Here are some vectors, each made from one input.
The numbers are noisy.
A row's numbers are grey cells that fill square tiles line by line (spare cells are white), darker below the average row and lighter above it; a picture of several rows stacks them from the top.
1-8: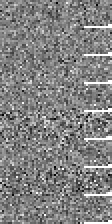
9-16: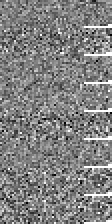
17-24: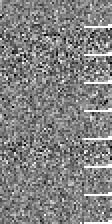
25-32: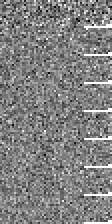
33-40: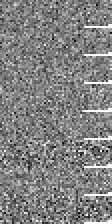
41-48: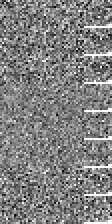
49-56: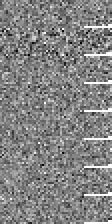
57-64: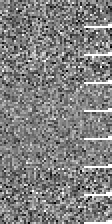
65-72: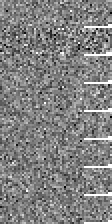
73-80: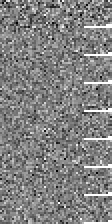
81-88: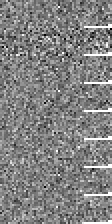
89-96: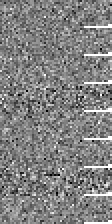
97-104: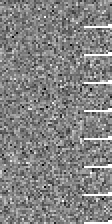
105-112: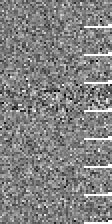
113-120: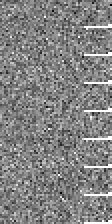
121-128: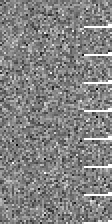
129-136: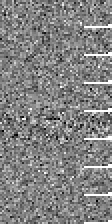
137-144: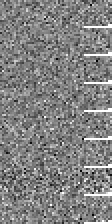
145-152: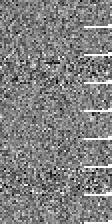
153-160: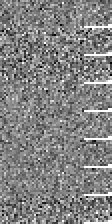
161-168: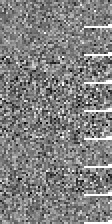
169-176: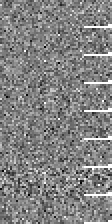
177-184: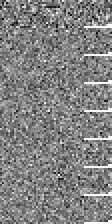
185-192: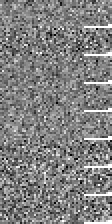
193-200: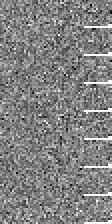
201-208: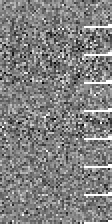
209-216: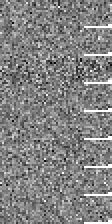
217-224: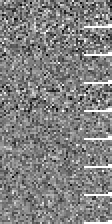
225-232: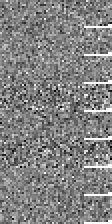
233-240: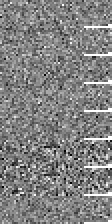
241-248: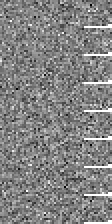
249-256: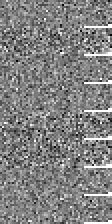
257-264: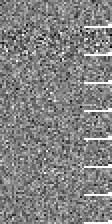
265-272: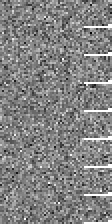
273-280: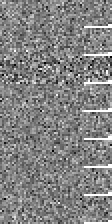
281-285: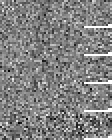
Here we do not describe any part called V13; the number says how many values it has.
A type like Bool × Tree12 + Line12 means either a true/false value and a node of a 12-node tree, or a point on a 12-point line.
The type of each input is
(Circle11 + Unit) × V13 + Circle15.
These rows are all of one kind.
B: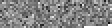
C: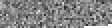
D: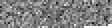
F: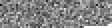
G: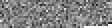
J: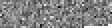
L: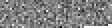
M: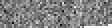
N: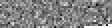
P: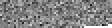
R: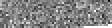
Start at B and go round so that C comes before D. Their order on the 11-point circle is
B, C, N, D, M, R, G, F, P, L, J.
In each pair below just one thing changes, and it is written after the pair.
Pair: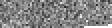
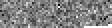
the value of V13
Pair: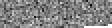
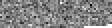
the place on the 11-point circle
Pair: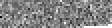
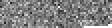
the value of V13
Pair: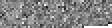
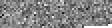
the place on the 11-point circle
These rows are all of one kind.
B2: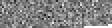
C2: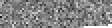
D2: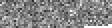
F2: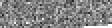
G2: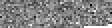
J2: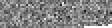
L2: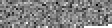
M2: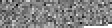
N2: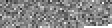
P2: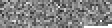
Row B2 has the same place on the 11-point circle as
C2, G2, L2 and M2.
